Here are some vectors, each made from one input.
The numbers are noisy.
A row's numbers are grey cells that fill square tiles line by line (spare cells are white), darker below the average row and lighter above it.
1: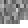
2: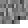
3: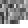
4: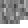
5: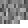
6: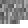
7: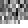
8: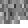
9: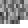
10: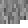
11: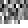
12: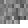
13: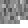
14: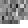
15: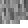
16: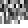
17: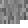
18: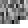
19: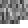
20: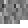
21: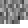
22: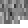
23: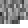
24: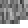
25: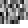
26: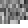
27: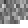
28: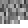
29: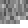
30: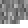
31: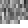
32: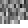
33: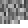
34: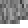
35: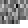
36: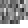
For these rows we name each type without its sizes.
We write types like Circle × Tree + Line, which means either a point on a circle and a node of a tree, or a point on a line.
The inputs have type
Bool × Line.
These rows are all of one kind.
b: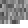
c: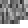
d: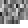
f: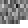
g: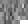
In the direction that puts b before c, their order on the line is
b, d, f, c, g.
